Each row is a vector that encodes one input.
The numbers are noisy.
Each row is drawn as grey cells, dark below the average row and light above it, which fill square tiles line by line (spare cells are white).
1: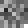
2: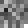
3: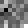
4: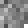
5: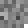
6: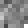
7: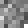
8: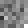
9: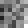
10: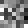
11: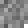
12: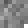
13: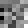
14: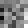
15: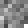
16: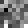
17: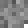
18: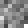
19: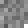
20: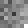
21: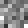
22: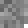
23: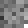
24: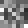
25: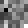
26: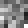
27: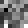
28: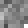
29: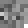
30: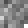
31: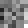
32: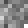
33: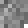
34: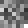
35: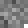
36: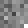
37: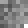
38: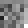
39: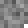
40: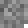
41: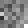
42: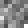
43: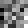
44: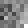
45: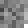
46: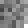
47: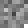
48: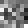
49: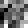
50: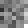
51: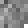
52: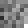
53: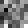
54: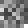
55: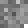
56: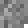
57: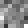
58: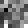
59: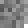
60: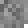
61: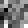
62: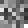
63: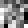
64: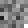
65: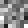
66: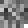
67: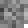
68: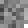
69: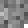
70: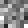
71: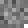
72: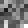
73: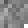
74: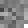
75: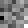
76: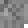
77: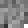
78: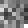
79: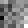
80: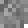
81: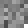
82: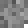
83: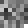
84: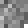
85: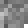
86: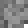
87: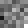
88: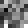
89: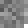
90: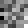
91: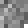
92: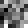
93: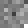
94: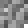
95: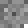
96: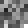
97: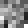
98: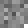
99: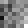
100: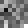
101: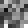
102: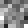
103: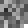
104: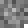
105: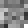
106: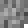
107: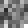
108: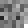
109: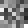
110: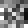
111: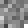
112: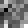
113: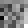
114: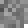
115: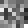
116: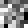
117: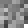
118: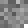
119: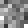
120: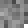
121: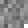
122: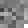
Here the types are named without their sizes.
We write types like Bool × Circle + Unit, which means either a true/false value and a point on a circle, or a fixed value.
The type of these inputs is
(Circle + Unit) × Tree + Line × Line.
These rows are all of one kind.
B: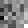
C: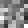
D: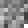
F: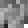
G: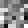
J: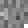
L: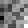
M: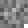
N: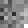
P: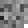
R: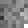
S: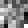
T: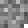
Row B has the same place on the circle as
C, D and G.
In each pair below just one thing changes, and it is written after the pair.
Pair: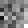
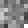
the node of the tree
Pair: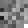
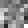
the place on the circle
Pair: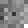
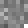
the place on the circle
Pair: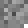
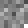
the node of the tree
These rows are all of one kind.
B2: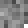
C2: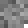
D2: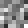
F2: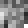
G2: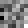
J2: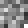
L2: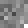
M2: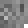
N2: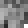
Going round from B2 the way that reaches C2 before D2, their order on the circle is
B2, C2, N2, F2, G2, M2, L2, D2, J2.
